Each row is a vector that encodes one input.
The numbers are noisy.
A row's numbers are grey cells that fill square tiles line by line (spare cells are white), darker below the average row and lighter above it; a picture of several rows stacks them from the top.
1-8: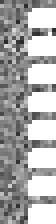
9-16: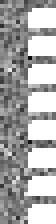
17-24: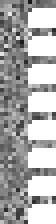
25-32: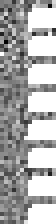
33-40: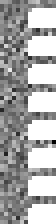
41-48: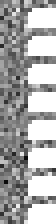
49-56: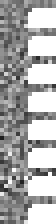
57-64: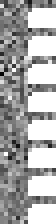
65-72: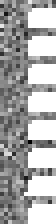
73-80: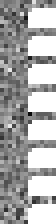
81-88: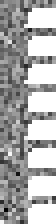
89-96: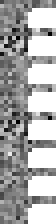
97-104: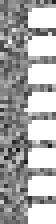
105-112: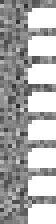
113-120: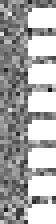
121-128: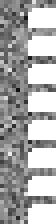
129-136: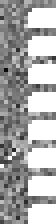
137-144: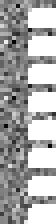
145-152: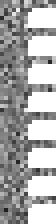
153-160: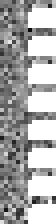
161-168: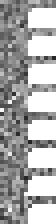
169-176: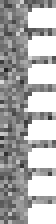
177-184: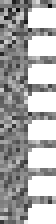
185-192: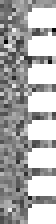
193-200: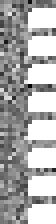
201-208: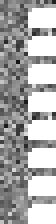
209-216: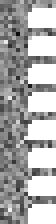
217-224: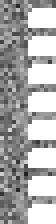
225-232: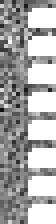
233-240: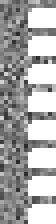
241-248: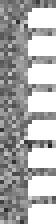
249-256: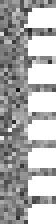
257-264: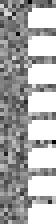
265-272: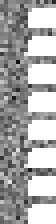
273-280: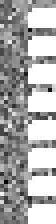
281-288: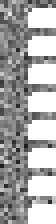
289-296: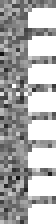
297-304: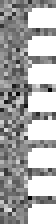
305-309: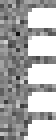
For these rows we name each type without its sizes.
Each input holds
a point on a line.
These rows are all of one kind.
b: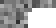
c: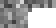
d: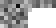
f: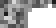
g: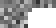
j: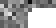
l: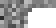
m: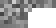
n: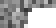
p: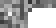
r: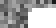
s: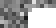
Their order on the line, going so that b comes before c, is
s, r, f, b, g, d, m, p, j, c, l, n.
